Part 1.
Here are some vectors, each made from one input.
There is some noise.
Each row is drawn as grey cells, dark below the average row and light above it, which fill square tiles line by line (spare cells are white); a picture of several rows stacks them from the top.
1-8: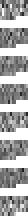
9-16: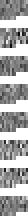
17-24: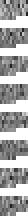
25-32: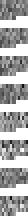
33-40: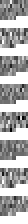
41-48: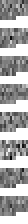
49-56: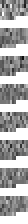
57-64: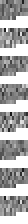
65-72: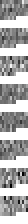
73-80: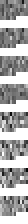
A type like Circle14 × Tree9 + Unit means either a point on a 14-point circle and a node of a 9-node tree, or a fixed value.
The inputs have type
Bool × Bool × Bool + Line6.
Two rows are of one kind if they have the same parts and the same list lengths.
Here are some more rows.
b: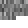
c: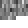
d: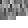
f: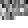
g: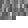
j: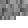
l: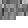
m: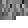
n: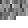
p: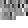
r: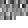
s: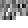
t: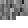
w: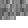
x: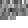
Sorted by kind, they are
b, c, d, g, j, l, m, n, t, w, x
f, p, r, s

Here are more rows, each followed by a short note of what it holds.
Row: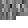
three true/false values
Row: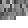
three true/false values
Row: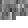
three true/false values
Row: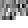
a point on a 6-point line
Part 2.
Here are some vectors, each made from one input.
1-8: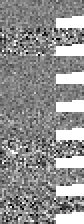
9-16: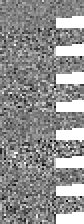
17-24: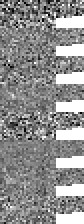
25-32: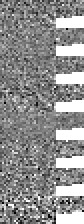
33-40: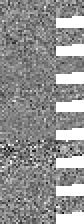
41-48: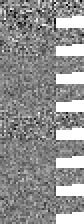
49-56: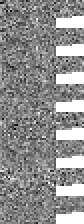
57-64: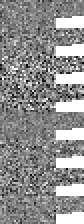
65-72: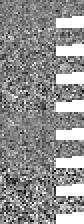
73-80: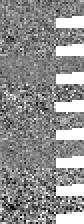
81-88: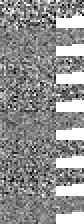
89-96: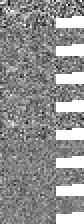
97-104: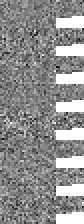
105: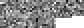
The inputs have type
Bool × Label12 + Unit.
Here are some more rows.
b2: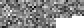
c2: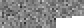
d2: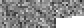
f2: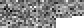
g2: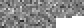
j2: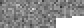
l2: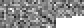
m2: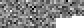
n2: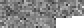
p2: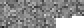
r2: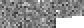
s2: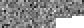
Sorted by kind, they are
b2, c2, d2, f2, g2, j2, l2, m2, n2, p2, r2
s2

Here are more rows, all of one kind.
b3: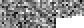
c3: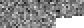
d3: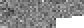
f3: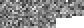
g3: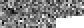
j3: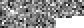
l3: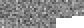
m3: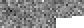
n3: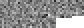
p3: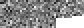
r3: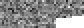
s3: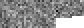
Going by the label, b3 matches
f3, j3 and r3.
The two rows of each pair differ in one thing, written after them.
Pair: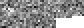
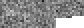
the label
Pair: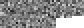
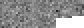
the label
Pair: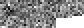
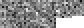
the label
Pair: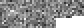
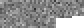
the true/false value
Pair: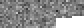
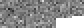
the true/false value
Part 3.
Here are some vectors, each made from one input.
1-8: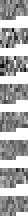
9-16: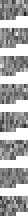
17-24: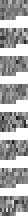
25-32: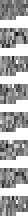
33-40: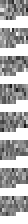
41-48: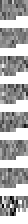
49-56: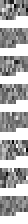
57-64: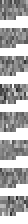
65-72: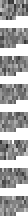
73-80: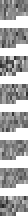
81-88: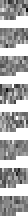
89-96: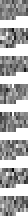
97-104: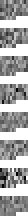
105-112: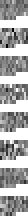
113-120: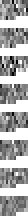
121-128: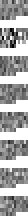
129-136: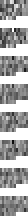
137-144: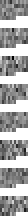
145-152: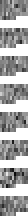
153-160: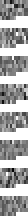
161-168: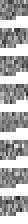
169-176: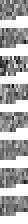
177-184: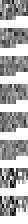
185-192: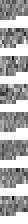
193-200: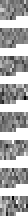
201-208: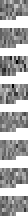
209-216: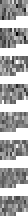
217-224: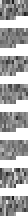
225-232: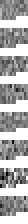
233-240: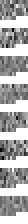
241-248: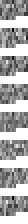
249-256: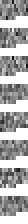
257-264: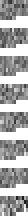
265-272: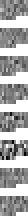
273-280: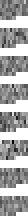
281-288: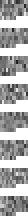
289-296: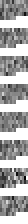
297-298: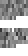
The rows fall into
3 kinds.
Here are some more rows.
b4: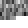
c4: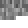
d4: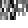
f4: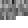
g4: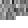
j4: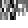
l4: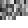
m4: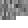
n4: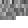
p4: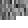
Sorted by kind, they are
b4, f4, g4, l4, n4
c4, m4, p4
d4, j4

